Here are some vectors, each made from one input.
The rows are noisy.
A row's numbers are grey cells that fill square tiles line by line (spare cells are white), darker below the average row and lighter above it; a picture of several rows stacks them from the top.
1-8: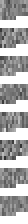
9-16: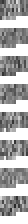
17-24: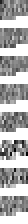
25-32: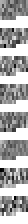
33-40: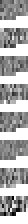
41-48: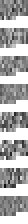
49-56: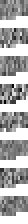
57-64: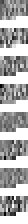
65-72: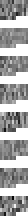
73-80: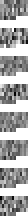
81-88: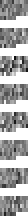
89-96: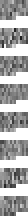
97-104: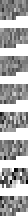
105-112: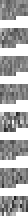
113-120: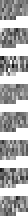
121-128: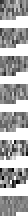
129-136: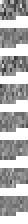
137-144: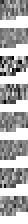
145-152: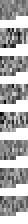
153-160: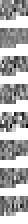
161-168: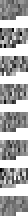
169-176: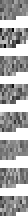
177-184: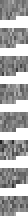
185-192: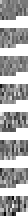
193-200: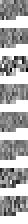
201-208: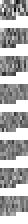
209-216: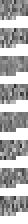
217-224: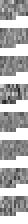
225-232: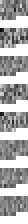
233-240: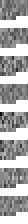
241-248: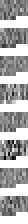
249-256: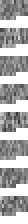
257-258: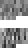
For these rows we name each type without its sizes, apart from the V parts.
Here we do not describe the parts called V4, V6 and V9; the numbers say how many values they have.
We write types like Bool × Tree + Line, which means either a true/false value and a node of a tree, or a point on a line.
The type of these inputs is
(Line × V4 + Tree) × Tree × V6 × V9.
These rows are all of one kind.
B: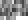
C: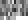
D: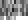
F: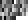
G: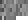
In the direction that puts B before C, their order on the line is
B, D, G, F, C.
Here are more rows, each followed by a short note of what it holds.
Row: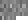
a point on a line, a node of a tree, a value of V4, a value of V6 and a value of V9
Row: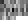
a point on a line, a node of a tree, a value of V4, a value of V6 and a value of V9
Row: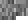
a node of each of two trees, a value of V6 and a value of V9
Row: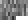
a node of each of two trees, a value of V6 and a value of V9
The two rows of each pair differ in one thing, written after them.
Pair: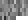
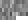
the value of V4
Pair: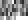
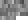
the node of the tree
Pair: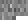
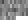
the value of V4
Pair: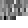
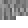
the value of V9
